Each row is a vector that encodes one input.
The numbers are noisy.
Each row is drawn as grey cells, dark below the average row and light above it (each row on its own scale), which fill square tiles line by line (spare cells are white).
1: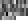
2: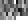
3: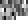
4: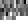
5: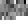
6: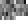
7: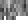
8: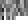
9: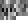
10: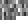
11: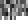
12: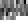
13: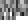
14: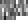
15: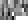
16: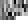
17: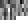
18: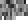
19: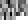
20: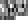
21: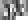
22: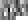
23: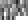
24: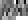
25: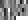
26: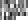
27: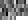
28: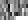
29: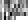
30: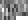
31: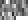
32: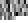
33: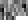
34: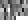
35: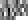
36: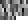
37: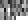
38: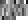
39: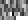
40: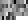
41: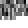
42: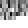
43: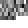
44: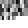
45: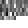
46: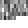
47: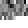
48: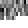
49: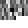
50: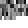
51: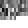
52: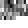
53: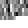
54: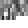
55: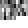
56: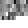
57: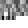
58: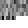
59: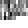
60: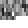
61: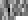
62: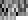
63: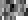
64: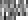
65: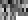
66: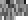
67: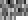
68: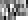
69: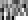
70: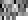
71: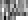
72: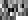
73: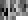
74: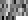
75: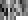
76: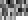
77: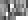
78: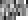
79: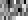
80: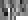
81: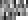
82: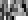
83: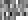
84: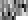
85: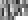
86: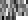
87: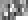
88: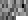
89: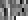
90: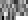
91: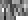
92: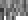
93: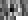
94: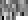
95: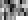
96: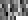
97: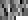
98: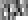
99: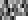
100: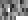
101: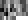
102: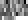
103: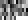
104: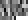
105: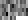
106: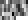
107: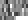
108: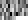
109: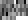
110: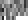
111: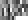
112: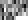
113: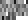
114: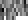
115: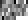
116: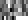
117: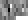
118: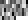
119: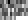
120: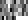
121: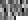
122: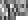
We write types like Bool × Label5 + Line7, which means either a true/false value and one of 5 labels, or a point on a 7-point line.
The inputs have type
Circle9.
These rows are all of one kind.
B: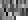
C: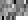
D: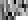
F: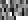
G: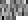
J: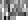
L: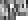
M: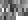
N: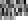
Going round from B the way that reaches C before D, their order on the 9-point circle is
B, F, G, C, D, L, J, M, N.
